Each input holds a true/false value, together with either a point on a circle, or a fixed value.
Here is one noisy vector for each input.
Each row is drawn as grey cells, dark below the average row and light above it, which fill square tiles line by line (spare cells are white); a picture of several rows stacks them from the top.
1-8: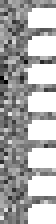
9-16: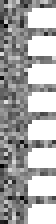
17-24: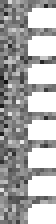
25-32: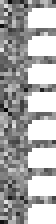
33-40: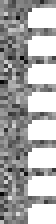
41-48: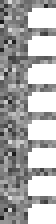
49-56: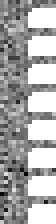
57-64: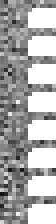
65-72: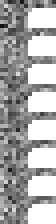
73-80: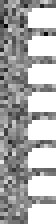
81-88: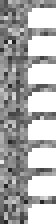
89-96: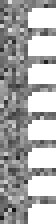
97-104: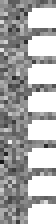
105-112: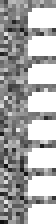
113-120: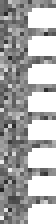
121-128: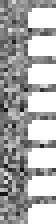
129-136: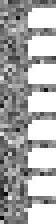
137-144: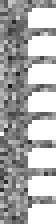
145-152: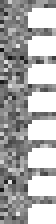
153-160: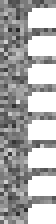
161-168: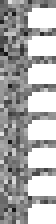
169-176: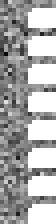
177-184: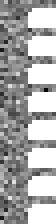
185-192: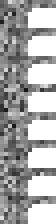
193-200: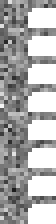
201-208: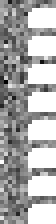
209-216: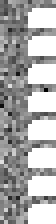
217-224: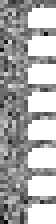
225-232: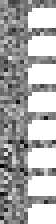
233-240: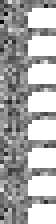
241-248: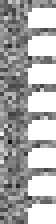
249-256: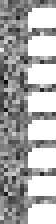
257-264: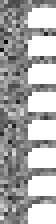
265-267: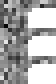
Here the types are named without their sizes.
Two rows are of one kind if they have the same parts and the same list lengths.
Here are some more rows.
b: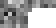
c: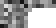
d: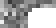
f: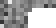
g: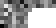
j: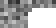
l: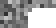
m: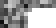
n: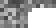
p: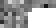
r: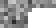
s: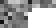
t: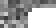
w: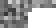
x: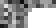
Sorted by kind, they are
b, d, f, j, l, n, p, r, s, t, w
c, g, m, x

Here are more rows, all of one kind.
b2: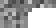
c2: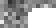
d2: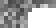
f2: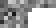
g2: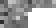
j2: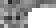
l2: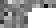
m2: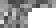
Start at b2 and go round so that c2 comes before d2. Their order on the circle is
b2, l2, f2, j2, g2, m2, c2, d2.
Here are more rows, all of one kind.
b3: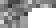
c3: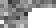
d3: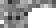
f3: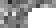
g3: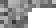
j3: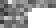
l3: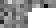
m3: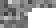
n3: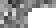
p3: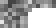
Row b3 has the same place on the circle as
j3 and p3.
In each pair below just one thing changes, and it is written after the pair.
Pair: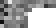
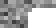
the place on the circle
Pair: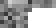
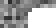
the true/false value
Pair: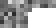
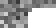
the true/false value
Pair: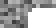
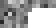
the place on the circle
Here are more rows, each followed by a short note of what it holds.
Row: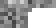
a point on a circle and a true/false value
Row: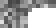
a point on a circle and a true/false value
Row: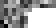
a true/false value
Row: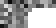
a true/false value
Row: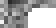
a point on a circle and a true/false value
